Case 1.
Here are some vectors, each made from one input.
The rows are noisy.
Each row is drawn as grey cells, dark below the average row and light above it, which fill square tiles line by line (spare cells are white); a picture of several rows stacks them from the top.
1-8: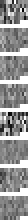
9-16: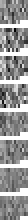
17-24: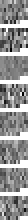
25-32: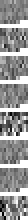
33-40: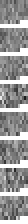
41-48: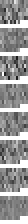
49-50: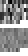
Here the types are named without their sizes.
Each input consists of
either a point on a circle, or a fixed value.
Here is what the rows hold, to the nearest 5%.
About 90% of them hold a point on a circle. The rest hold a fixed value.
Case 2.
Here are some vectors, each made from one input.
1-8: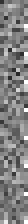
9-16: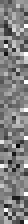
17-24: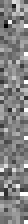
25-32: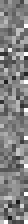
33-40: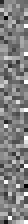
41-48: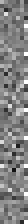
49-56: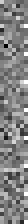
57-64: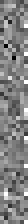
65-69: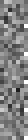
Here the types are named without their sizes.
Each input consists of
a node of a tree.
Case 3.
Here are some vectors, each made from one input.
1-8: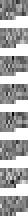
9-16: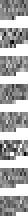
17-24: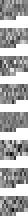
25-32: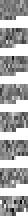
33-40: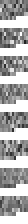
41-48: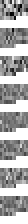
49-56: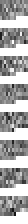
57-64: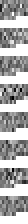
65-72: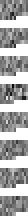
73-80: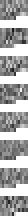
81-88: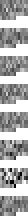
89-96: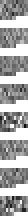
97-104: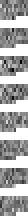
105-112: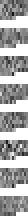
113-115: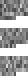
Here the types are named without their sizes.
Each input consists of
a point on a line.
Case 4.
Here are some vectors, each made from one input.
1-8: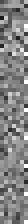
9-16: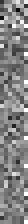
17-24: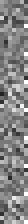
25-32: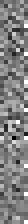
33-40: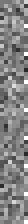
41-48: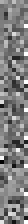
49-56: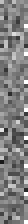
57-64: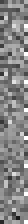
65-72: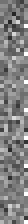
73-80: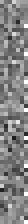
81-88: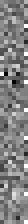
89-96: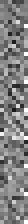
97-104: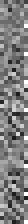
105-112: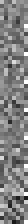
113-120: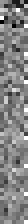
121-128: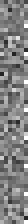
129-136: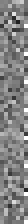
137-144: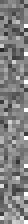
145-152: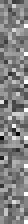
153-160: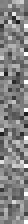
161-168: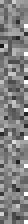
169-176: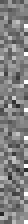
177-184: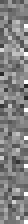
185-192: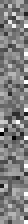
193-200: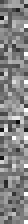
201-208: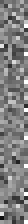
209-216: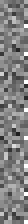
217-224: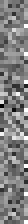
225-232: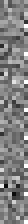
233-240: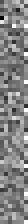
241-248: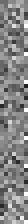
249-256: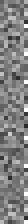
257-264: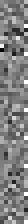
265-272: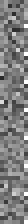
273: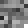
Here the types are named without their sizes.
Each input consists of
a point on a circle.
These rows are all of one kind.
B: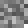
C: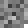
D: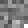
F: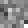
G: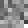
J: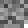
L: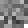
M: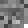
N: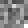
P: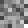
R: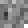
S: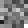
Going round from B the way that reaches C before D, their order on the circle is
B, C, M, D, N, S, J, L, R, F, G, P.
